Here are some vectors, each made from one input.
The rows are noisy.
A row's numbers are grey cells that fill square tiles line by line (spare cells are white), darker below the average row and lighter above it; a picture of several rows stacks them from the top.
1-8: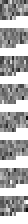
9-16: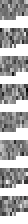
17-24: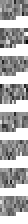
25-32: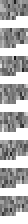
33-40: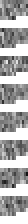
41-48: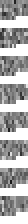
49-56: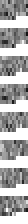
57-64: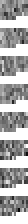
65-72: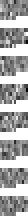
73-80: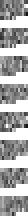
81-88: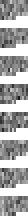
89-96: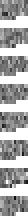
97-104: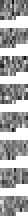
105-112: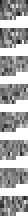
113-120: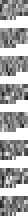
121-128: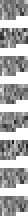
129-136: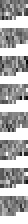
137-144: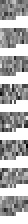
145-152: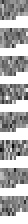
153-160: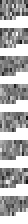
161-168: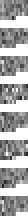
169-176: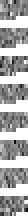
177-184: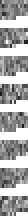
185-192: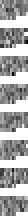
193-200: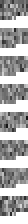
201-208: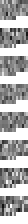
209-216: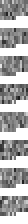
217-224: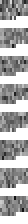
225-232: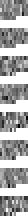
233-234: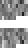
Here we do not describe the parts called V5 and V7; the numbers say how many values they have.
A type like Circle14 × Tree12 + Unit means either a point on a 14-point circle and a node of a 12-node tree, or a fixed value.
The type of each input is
Bool × Label9 × Line6 + V5 × V7.
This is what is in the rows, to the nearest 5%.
About 70% of them hold one of 9 labels, a point on a 6-point line and a true/false value. The rest hold a value of V5 and a value of V7.
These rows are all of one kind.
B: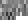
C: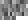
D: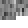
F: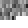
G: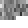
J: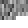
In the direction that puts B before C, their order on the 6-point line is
J, F, B, G, C, D.
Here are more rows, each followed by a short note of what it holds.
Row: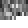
a value of V5 and a value of V7
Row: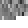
one of 9 labels, a point on a 6-point line and a true/false value
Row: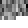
a value of V5 and a value of V7
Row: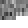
one of 9 labels, a point on a 6-point line and a true/false value
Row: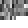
a value of V5 and a value of V7
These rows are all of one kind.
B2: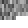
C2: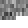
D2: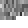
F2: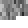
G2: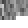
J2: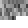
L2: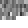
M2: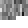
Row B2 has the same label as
C2 and G2.
